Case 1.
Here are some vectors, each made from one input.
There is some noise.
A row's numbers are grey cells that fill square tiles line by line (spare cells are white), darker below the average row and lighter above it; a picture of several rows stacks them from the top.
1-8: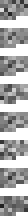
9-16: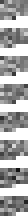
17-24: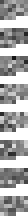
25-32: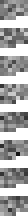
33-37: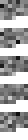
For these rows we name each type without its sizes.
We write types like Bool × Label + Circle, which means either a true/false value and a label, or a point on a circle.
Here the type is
(Bool × Bool × Bool + Unit) × Line.
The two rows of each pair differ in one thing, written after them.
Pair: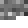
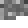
one of the three true/false values
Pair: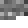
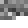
the place on the line
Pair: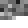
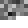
the place on the line
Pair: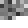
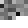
one of the three true/false values
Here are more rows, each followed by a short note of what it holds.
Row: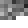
a point on a line and three true/false values
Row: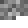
a point on a line
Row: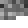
a point on a line and three true/false values
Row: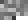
a point on a line
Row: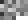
a point on a line
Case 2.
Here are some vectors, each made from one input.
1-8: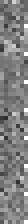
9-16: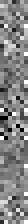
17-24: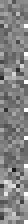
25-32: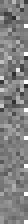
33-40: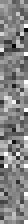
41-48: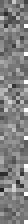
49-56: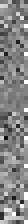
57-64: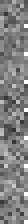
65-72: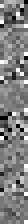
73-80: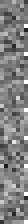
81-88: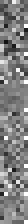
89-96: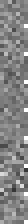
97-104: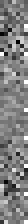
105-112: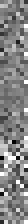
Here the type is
Circle6 × (Line4 × Line5 + Unit).
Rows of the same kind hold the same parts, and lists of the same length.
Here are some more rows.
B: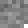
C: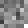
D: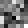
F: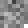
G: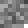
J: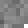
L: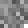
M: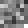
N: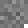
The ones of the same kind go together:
B, D, F, J, L, N
C, G, M

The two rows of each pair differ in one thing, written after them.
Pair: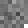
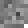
the place on the 6-point circle
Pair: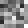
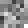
the place on the 5-point line
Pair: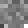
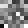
the place on the 4-point line
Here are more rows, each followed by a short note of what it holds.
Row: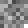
a point on a 6-point circle
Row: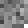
a point on a 6-point circle, a point on a 4-point line and a point on a 5-point line
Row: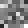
a point on a 6-point circle, a point on a 4-point line and a point on a 5-point line
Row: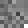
a point on a 6-point circle, a point on a 4-point line and a point on a 5-point line
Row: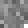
a point on a 6-point circle, a point on a 4-point line and a point on a 5-point line
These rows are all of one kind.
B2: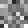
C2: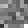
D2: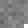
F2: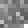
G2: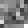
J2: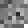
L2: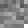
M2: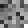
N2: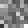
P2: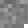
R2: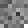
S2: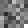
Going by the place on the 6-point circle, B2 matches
J2, N2, R2 and S2.
